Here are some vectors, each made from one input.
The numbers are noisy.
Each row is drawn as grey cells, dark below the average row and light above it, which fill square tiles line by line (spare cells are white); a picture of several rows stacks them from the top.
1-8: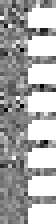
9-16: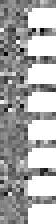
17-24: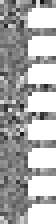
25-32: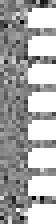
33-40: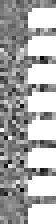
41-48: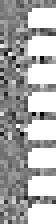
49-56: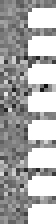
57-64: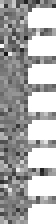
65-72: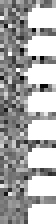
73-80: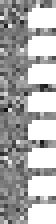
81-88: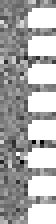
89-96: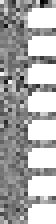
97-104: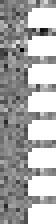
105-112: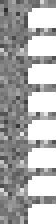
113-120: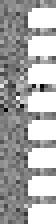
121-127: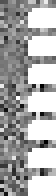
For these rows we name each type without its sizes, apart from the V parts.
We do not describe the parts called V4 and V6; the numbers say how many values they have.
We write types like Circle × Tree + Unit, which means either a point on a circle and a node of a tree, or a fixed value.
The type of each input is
List(Line) + V4 × V6.
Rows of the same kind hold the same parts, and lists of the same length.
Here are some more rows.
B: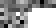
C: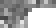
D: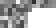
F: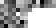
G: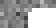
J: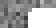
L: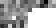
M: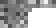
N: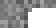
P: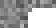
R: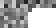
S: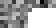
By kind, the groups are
B, D, F, L, S
C, M
G, J, N, P
R

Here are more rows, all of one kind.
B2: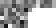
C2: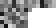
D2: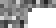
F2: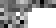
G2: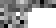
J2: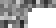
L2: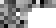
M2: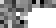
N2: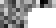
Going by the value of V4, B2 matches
D2 and J2.
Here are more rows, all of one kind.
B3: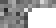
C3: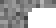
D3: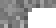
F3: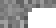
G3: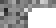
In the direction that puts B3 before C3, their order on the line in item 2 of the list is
G3, B3, C3, F3, D3.
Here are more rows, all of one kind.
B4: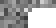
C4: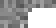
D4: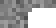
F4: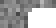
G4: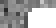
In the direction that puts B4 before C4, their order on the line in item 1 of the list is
G4, B4, F4, D4, C4.
